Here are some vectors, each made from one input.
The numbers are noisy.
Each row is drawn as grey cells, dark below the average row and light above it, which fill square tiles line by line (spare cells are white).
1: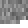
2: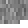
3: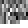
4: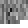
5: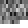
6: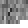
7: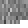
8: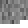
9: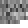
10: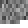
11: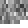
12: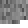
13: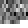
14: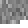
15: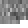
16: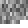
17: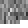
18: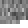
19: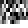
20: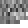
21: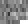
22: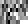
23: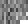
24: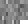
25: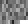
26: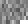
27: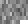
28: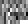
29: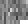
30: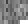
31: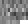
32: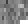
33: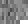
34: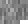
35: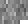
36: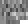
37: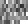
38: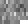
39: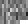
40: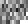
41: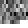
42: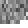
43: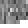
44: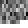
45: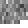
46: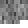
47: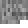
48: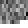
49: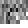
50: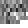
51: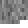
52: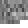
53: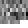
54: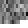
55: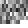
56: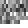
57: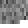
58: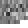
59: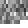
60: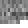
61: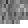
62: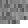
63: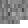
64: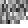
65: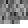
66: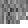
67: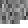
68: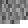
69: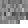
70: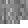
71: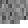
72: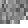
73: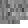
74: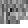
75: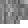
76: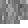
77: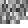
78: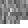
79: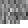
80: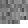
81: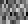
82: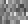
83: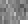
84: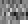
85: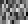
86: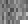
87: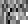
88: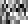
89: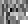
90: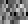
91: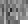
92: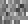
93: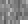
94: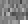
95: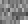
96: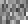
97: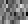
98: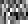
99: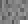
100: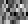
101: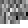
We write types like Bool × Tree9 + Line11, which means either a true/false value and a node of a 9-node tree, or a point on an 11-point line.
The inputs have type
Bool × (Line5 + Line6).
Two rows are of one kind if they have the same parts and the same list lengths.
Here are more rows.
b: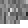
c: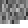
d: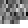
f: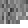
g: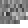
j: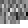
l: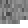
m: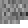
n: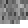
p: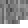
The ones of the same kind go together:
b, c, g, j, l
d, f, m, n, p

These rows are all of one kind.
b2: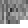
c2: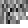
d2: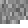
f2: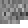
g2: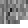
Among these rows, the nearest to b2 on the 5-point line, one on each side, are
c2 and g2.
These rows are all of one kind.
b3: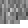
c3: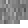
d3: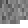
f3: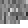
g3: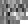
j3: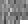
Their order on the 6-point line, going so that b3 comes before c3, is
f3, j3, d3, g3, b3, c3.
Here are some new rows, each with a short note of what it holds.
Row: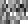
a point on a 6-point line and a true/false value
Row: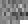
a point on a 5-point line and a true/false value
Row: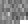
a point on a 5-point line and a true/false value
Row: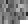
a point on a 5-point line and a true/false value
